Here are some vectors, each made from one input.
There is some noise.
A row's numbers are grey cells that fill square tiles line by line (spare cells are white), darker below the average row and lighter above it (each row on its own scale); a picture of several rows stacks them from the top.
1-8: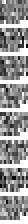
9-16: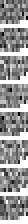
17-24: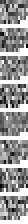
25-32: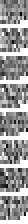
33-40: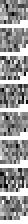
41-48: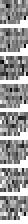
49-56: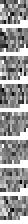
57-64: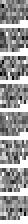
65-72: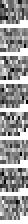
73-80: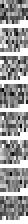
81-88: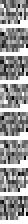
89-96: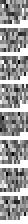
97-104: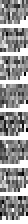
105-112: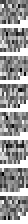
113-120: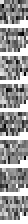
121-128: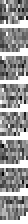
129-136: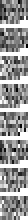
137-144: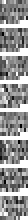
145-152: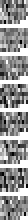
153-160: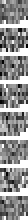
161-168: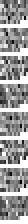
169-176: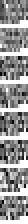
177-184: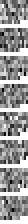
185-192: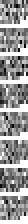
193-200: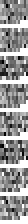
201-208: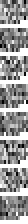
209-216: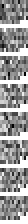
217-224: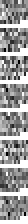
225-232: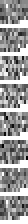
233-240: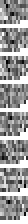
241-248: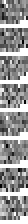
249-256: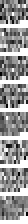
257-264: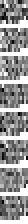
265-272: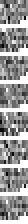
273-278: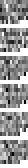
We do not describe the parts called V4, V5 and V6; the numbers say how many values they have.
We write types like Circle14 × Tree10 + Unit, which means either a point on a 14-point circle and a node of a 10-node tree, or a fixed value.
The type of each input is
Circle11 × Circle11 + (Line8 + V4 × V5) × V6.
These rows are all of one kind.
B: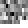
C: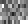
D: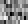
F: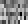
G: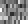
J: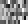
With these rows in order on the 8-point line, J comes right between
B and F.
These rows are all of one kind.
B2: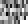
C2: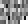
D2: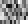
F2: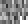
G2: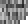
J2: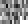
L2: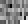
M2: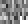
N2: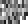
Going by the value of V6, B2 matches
F2, J2 and M2.
